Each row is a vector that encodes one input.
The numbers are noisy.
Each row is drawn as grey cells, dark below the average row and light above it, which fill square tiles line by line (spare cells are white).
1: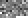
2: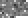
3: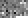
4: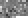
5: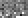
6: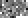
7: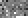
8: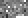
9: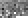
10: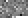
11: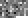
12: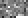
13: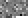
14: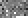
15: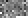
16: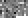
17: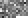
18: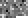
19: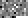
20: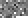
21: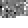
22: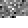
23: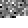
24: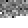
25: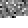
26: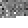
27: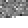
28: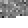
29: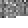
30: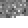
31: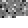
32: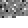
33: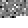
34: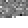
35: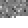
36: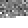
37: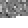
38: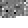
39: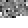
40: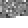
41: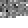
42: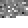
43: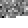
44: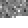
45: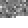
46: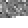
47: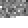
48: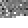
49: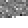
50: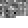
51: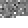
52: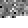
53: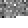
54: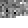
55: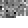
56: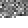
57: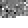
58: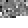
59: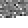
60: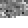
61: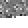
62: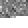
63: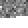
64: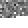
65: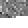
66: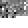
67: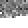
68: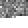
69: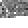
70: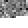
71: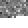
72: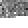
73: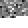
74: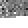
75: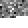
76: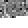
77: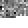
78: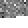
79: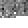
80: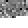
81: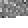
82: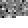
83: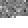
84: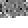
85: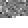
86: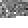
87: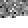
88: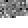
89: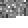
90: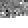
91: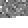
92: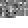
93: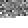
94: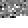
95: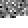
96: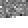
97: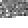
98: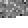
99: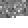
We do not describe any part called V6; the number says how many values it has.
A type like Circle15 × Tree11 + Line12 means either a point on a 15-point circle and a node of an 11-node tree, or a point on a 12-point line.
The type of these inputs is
(Line4 + V6) × Line7.
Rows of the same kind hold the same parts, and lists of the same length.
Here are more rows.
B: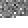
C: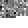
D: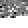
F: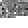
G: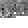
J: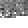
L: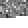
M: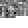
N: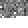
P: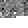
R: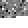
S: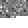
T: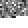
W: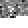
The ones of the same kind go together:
B, F, G, J, L, N, P, S
C, D, M, R, T, W

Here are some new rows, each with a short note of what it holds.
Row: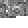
a point on a 4-point line and a point on a 7-point line
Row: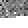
a point on a 4-point line and a point on a 7-point line
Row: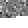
a point on a 4-point line and a point on a 7-point line
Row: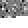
a point on a 7-point line and a value of V6
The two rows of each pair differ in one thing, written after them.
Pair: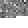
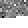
the place on the 4-point line
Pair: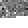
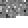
the place on the 7-point line
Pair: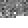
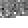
the place on the 4-point line
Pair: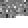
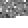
the place on the 4-point line
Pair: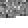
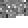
the place on the 4-point line
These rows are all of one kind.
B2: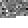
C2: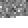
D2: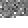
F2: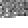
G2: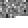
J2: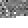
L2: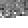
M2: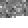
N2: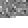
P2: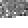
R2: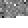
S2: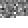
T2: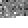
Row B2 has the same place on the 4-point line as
C2, M2 and S2.
